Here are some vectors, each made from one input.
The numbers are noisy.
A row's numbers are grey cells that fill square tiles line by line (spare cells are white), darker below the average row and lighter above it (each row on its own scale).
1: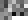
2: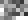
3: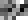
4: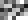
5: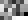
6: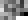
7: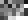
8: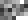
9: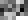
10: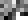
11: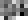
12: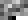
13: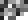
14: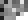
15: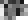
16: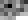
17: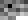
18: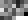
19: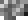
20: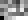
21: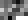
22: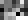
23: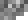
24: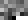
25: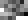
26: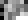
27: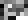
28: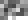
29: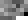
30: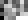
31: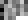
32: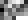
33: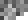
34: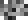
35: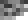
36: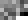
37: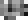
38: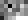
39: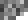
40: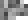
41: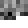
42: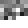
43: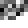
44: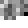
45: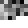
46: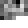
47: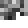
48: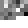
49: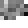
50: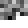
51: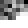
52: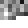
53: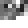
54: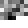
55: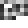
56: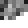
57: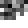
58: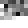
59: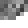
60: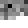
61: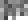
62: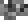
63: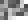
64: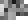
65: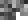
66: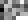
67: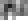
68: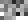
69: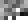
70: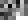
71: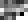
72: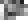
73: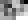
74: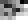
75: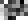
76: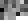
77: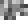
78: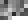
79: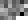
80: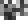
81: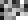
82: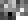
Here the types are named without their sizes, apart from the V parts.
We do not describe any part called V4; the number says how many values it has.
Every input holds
a point on a line and a true/false value, together with a list of values of V4.
